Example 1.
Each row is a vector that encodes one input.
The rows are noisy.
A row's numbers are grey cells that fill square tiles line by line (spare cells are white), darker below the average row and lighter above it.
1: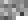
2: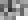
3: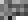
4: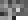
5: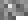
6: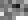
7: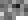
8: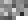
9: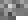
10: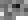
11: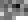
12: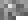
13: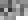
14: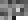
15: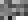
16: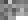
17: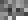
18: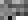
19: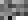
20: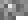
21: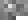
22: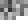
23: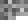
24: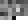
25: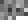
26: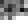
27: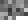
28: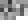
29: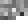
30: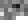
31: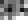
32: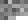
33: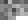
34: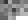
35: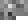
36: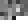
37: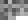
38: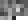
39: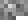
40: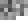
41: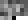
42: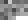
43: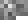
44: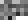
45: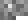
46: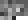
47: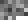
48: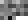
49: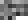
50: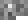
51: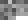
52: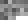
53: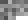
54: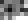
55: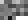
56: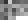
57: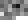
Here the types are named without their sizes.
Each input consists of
a label.
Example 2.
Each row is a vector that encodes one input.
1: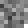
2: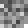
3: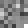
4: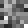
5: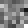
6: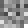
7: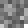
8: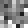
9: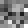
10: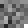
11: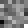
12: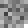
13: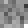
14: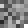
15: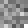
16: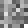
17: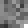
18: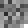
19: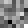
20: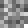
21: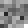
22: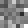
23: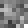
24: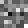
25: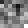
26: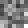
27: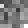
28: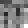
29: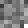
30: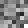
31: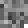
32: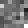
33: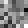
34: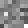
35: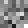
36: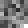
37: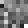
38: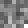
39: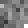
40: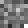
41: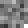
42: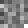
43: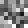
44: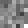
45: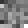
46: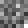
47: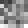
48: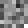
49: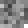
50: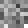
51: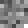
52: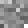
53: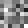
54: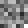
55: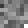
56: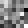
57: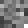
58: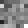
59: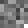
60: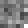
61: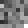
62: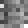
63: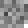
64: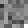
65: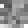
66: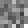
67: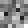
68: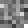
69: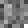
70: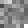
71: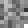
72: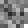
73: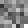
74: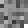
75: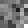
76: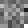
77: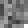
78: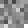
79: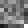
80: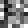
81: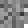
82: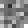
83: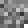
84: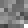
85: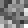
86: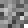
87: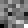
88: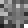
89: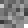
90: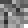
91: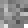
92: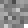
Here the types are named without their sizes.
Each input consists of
a point on a line.
